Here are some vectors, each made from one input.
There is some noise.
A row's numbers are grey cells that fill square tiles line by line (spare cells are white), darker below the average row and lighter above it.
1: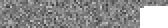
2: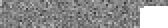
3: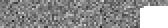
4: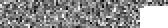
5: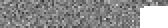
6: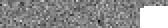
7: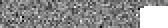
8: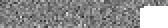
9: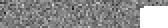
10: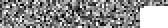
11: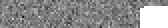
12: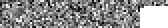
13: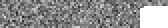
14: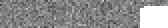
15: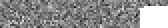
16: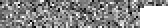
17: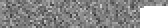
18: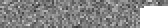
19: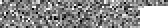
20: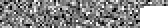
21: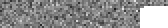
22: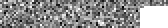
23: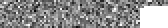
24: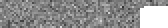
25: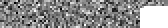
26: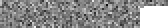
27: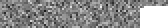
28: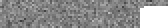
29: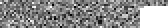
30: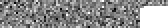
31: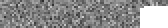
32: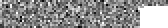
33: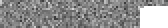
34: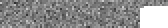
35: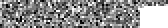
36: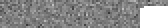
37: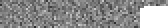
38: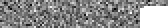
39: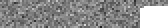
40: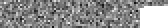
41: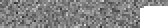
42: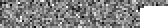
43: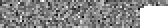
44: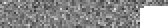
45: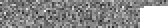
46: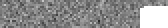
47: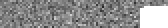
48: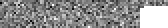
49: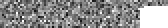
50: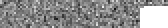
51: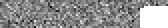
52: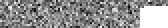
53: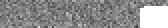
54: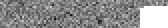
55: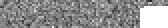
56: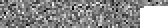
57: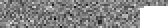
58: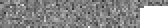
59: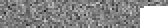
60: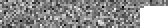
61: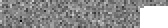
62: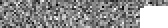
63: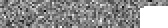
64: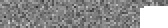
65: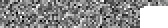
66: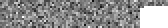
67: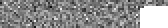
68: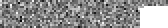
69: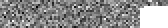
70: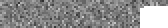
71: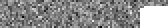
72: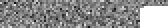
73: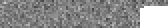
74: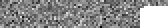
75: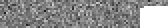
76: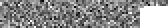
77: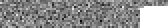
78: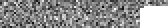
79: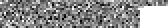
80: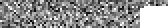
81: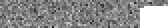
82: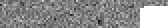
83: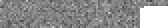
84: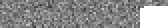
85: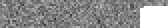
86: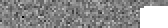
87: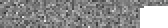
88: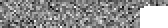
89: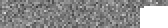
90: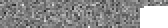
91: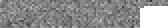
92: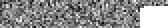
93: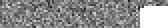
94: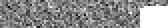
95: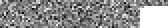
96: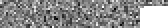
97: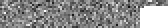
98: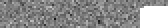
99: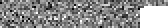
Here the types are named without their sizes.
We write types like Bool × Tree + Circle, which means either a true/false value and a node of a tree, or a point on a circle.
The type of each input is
Bool × Label × (Tree + Unit).
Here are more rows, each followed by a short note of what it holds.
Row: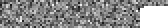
a label, a node of a tree and a true/false value
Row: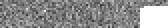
a label, a node of a tree and a true/false value
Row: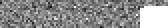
a label, a node of a tree and a true/false value
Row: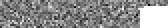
a label and a true/false value
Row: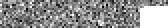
a label and a true/false value
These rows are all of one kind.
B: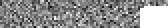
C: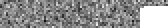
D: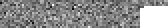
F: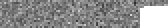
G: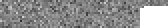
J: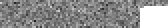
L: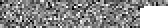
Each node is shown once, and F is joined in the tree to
J and L.
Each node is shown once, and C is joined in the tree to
B.
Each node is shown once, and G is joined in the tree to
D.
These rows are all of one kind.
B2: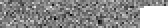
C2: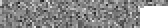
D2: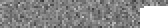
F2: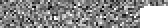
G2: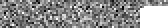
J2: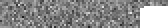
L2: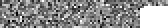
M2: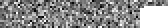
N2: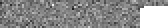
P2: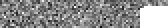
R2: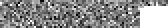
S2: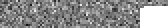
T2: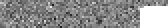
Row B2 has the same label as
G2, L2, P2 and T2.
